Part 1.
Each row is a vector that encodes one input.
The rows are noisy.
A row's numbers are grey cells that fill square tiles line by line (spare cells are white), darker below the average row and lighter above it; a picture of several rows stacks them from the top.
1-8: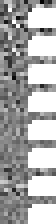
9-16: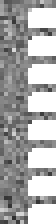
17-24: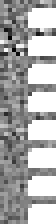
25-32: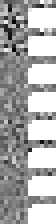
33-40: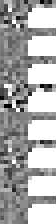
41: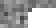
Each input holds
a node of an 8-node tree.
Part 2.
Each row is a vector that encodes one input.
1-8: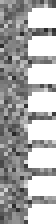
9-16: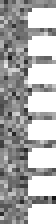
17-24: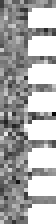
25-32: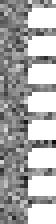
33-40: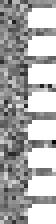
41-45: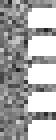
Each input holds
one of 7 labels.
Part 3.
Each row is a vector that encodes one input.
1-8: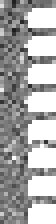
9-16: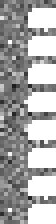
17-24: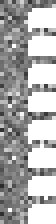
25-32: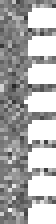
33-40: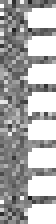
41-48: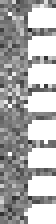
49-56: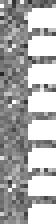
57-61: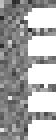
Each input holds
a point on a 5-point line.
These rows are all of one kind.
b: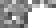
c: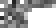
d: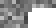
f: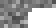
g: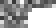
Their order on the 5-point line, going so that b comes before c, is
b, d, f, g, c.
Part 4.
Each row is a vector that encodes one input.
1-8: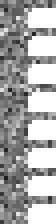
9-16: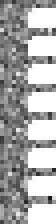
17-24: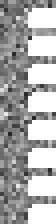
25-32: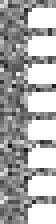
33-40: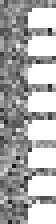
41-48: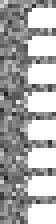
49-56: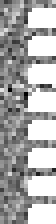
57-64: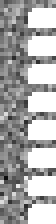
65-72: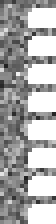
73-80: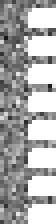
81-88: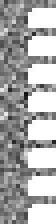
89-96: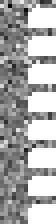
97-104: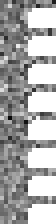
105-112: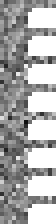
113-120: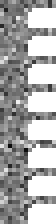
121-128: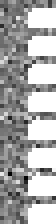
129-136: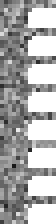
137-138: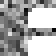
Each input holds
a point on a 6-point line.
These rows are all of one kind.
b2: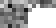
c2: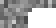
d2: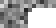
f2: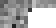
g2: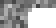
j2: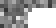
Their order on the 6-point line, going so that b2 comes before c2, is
b2, d2, c2, f2, g2, j2.
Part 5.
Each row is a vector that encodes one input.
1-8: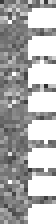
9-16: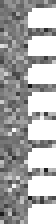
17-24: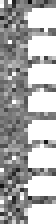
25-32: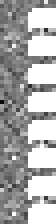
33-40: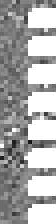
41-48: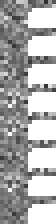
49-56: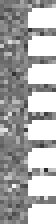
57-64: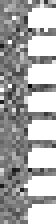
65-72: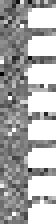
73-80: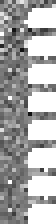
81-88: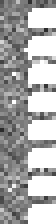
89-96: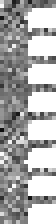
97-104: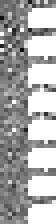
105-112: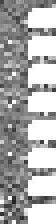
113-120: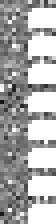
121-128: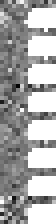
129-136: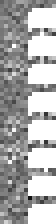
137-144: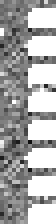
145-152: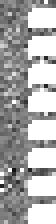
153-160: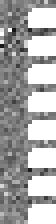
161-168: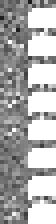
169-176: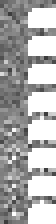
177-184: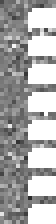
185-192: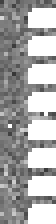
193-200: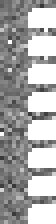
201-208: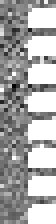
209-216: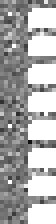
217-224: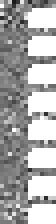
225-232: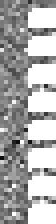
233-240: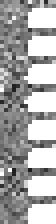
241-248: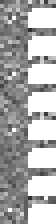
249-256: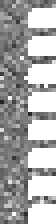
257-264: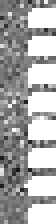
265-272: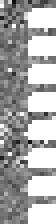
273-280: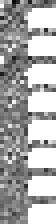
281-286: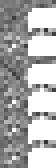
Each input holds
a point on a 10-point line.
